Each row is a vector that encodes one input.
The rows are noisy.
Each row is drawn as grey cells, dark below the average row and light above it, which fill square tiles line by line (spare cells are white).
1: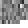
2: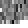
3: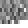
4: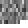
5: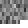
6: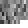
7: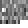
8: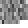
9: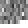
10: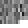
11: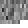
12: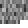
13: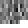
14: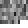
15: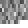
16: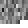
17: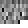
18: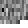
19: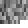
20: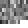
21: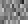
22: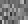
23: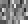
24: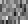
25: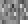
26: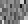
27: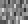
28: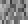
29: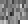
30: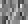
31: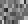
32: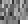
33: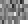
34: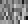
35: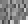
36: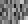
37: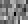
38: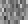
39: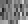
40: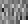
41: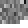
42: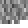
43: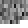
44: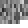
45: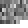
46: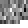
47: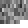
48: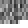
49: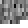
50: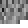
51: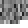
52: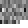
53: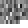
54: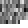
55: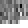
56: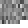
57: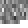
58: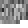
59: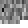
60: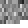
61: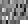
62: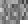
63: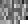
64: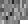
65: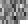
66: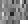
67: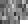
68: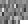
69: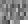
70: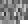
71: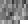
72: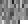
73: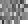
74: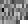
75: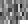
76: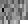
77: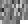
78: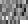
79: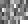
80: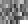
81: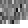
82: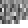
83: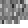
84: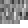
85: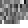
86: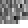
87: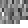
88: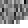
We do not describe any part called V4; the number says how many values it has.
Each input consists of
one of 5 labels, a point on a 5-point line and two values of V4.
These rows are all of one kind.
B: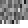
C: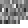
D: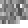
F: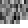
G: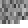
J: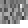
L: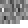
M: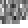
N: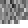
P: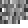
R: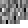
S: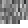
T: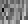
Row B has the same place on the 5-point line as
G and J.
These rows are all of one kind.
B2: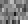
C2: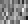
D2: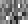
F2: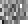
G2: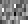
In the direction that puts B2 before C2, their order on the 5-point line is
F2, D2, B2, G2, C2.
